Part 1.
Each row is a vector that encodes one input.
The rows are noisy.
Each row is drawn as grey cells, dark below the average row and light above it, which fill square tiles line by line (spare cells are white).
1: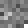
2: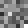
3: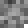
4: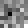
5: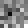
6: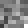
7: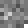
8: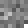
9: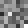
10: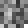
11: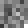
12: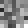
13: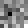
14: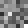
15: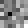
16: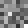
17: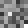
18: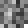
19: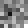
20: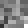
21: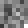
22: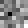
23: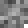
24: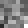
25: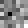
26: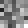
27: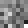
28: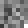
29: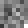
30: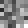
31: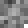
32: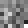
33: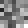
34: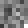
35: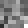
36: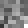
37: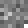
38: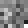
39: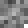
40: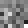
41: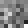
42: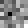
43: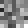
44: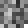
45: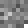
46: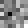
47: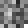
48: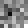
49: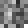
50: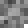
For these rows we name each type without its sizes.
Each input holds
a point on a line.
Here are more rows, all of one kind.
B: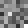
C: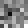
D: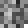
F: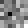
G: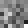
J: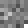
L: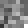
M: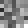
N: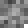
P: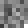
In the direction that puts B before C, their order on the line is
D, B, G, J, N, L, P, C, F, M.
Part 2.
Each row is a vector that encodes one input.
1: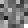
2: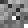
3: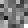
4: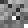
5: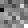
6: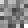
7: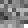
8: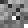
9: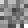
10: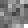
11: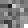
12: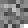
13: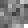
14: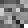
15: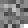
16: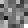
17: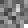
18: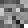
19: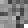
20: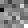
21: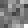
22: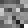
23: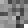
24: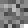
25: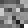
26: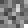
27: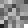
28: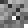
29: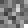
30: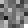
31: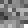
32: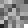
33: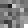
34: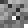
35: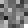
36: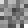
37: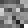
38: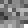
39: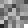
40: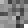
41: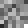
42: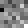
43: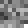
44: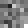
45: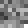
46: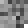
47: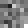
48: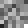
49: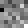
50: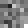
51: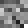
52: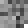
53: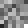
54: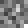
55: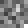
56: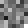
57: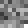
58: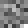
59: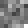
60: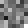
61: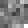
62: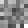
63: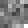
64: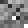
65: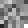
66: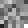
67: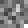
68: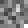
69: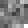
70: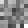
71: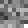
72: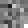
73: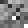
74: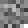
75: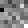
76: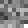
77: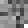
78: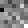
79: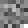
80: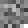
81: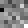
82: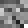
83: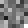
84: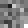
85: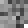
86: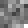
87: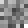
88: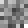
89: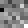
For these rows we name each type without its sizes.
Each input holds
a label.
